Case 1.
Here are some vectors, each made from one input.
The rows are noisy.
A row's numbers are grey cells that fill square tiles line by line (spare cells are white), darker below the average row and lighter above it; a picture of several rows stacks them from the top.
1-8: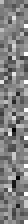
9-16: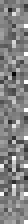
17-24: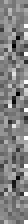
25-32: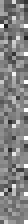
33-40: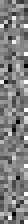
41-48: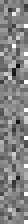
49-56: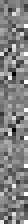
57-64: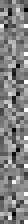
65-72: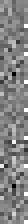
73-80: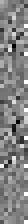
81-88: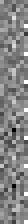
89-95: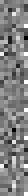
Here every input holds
a point on a 6-point line, together with either a fixed value, or a node of each of two 9-node trees.
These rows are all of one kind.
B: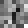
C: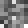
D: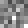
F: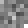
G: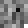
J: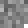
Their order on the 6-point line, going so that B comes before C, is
B, G, J, F, D, C.
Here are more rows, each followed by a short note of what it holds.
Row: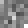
a point on a 6-point line and a node of each of two 9-node trees
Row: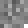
a point on a 6-point line and a node of each of two 9-node trees
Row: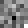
a point on a 6-point line
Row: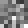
a point on a 6-point line and a node of each of two 9-node trees
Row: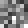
a point on a 6-point line and a node of each of two 9-node trees
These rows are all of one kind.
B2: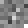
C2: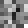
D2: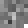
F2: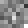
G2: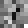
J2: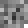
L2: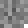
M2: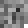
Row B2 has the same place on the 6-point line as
D2 and F2.
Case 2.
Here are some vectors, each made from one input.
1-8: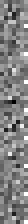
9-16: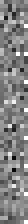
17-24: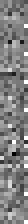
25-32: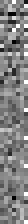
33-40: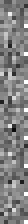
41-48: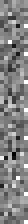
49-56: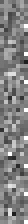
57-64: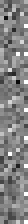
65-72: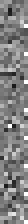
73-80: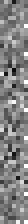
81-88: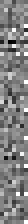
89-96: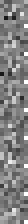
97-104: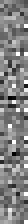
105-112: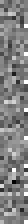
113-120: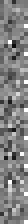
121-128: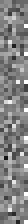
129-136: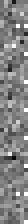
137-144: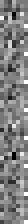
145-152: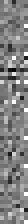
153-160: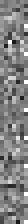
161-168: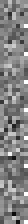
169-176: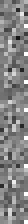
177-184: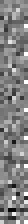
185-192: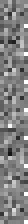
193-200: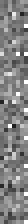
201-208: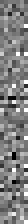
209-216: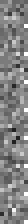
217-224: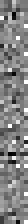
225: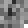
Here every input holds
a true/false value, together with either a point on a 17-point circle and a node of an 11-node tree, or a fixed value.
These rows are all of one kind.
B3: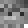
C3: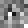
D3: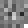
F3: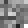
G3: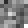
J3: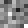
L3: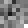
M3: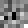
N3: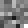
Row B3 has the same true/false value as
D3 and L3.
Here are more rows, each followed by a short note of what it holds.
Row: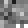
a point on a 17-point circle, a node of an 11-node tree and a true/false value
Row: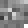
a point on a 17-point circle, a node of an 11-node tree and a true/false value
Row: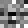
a true/false value
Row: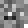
a point on a 17-point circle, a node of an 11-node tree and a true/false value
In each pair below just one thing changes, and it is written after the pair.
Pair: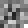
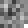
the true/false value
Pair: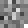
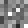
the true/false value
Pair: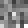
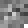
the node of the tree
